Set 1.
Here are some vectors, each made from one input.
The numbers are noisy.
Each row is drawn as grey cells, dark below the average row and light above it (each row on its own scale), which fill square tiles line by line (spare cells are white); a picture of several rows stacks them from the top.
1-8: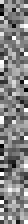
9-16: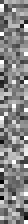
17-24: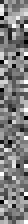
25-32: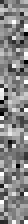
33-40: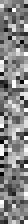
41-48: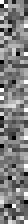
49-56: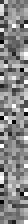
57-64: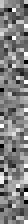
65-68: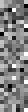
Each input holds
either one of 7 labels, or a point on a 4-point line.
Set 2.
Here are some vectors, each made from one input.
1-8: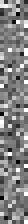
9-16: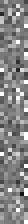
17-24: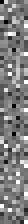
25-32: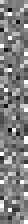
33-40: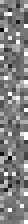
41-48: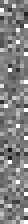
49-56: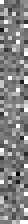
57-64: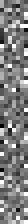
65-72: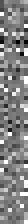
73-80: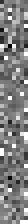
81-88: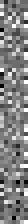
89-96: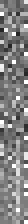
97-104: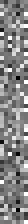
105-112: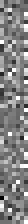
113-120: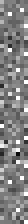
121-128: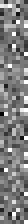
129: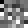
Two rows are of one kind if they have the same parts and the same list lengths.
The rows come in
2 kinds.
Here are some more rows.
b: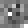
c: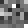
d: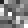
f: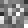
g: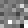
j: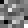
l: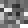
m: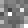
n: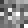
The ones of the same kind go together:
b, c, d, f, j, l, m, n
g

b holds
four true/false values.
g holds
one of 7 labels.
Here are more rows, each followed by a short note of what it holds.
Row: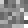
four true/false values
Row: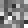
four true/false values
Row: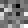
four true/false values
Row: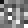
four true/false values
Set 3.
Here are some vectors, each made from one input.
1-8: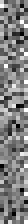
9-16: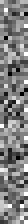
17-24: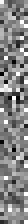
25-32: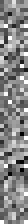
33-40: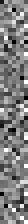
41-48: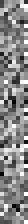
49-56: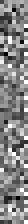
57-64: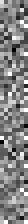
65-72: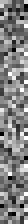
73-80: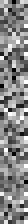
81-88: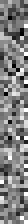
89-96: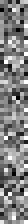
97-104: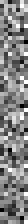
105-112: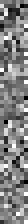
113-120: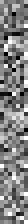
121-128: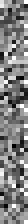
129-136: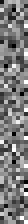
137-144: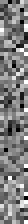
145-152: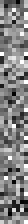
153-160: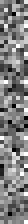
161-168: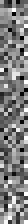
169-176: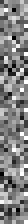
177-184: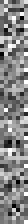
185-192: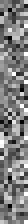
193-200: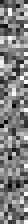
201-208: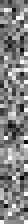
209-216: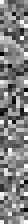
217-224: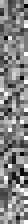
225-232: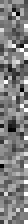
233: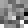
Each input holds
a point on a 9-point circle and five true/false values.
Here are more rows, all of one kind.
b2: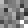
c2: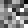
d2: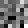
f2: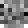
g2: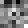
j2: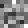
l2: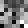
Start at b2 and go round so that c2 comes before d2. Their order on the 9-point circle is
b2, c2, l2, d2, g2, j2, f2.
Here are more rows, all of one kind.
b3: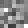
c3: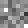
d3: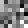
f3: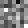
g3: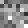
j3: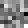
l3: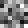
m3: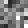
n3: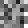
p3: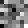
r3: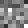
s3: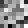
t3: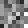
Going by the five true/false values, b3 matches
c3 and f3.
